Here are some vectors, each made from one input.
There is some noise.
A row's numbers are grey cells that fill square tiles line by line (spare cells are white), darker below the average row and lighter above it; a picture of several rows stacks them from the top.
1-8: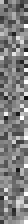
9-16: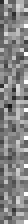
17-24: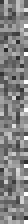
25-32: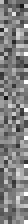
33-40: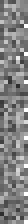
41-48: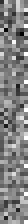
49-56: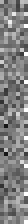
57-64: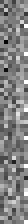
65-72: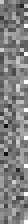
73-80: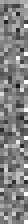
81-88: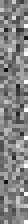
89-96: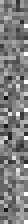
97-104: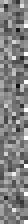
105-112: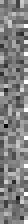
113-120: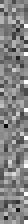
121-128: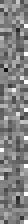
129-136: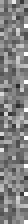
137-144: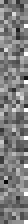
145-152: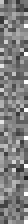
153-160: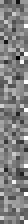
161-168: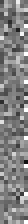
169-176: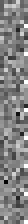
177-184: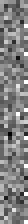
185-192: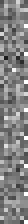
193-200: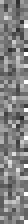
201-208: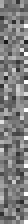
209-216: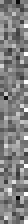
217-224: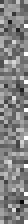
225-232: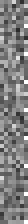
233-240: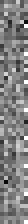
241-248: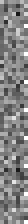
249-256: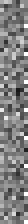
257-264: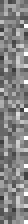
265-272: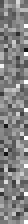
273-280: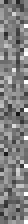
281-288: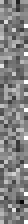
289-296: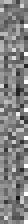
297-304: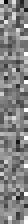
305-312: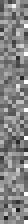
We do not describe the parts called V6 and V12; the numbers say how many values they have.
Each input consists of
either a point on a 7-point line, a value of V6 and a value of V12, or a list of up to two points on a 9-point line.
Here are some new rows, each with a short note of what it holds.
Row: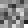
the empty list
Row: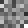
a list of two items
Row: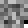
a point on a 7-point line, a value of V6 and a value of V12
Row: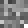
a list of two items
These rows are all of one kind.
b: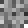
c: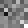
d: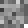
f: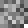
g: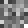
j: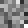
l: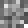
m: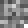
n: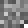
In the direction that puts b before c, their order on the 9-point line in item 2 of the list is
g, n, f, b, l, j, d, c, m.
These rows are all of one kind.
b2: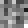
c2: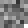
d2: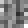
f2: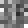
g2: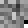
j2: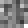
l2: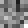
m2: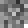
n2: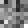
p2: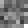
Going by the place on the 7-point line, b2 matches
c2, j2, l2 and p2.
